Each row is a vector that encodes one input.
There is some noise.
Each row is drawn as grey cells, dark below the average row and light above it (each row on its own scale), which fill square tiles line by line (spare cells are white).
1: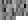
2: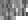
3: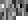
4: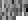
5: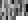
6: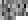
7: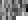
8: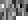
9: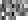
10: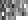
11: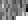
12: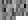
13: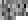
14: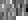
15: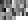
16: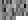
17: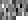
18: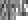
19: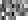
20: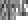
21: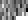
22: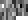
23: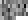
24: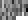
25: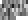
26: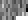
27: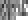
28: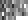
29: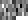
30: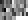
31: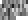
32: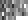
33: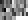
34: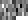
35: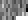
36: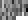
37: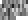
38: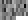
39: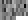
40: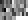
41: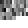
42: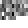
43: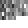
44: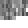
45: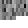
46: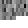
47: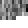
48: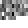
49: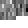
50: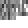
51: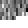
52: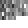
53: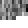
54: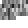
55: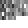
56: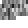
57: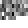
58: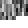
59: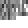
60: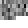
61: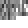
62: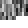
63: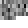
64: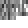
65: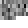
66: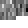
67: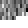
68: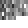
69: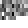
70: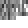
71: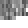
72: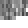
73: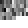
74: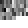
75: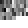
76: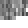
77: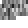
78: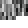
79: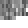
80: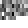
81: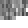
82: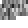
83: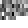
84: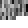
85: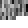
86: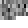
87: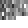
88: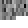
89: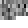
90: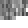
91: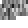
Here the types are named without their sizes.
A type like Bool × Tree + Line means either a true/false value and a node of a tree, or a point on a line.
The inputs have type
Bool × Bool × Bool + Circle.
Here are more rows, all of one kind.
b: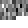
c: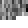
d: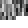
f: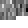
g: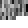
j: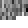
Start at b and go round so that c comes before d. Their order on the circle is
b, c, j, g, d, f.
